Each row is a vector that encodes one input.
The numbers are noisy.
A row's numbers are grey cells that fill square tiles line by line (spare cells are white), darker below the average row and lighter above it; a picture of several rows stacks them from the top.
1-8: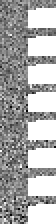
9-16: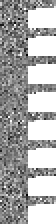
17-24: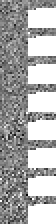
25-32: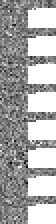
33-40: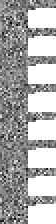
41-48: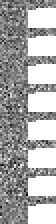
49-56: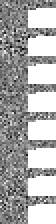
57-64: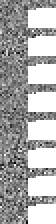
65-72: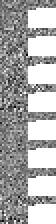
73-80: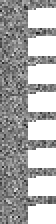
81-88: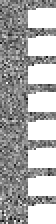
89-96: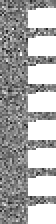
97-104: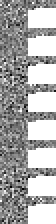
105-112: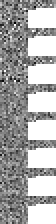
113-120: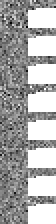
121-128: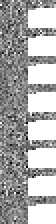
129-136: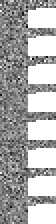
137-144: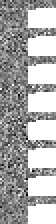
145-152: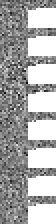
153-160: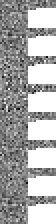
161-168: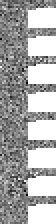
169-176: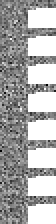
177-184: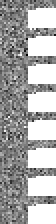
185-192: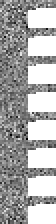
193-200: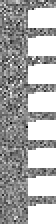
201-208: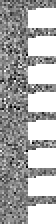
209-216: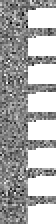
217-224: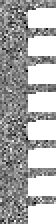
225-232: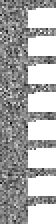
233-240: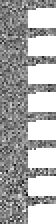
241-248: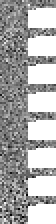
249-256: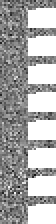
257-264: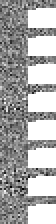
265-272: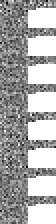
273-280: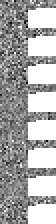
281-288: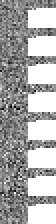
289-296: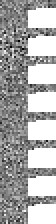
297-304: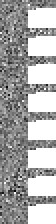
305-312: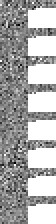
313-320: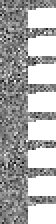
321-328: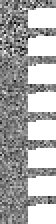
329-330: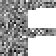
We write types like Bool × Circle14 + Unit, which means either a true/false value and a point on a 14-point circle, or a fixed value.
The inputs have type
(Circle19 + Unit) × Line13 + List3(Line7).
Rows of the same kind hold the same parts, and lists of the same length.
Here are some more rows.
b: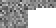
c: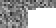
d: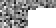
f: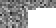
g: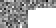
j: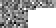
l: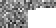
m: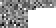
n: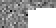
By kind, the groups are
b, n
c, f
d
g, j
l
m

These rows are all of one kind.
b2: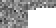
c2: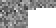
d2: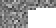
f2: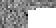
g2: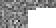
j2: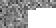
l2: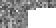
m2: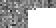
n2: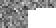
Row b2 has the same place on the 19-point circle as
c2, l2 and n2.
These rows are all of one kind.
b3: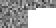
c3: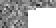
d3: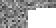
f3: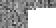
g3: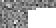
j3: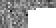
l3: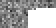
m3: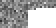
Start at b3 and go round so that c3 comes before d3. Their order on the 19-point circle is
b3, g3, c3, j3, l3, f3, m3, d3.
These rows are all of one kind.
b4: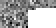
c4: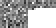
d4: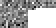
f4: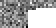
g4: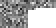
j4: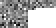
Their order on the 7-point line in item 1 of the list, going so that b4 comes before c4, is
b4, f4, g4, c4, d4, j4.
